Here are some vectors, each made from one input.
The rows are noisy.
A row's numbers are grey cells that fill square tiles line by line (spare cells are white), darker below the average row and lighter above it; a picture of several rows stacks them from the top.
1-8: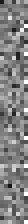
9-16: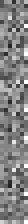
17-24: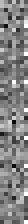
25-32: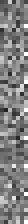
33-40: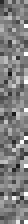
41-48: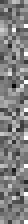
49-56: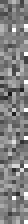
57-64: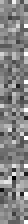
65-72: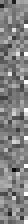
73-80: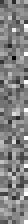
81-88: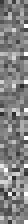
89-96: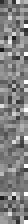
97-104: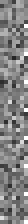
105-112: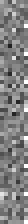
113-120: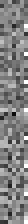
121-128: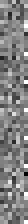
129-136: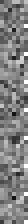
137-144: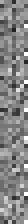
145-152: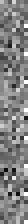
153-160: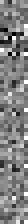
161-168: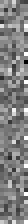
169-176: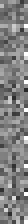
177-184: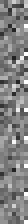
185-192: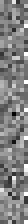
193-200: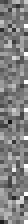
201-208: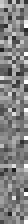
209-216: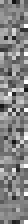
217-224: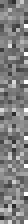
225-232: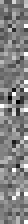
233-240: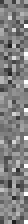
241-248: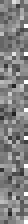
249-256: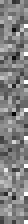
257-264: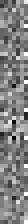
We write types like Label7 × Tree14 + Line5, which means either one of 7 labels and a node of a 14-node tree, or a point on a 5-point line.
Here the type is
Bool × Line12.
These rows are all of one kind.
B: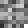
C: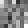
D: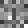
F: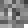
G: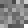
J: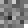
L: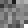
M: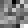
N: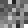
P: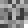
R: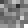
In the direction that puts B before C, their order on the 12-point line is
F, N, R, D, G, L, B, J, C, M, P.
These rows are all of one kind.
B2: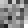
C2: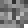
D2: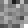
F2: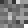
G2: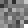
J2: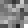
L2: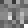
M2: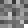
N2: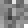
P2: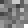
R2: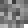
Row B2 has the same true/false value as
N2 and P2.
